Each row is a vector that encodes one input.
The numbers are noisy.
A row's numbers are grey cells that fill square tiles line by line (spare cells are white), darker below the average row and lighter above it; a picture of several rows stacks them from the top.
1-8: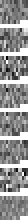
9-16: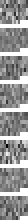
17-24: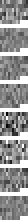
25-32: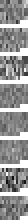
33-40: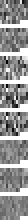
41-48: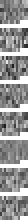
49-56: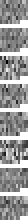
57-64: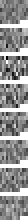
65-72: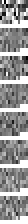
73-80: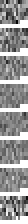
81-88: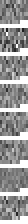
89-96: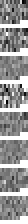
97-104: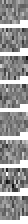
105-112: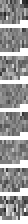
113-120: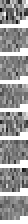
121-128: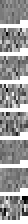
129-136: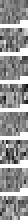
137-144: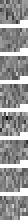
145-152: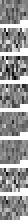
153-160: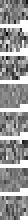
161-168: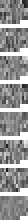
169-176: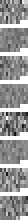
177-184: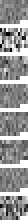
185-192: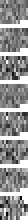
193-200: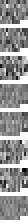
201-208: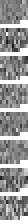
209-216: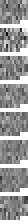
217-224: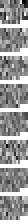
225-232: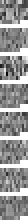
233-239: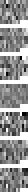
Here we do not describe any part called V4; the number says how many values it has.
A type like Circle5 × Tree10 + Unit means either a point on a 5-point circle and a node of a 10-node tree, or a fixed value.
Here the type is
List3(Label9 × V4).
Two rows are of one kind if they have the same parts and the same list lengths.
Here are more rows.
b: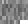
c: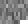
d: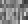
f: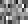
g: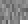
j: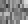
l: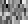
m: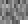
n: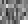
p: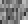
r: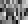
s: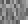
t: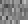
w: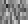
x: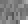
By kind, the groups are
b, c, r, t, x
d, g, j, m, s, w
f
l, n, p

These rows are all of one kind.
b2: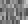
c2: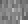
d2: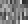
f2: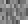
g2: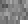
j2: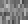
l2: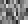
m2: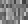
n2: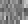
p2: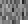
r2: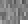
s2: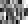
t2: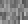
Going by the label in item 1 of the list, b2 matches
j2, n2 and s2.
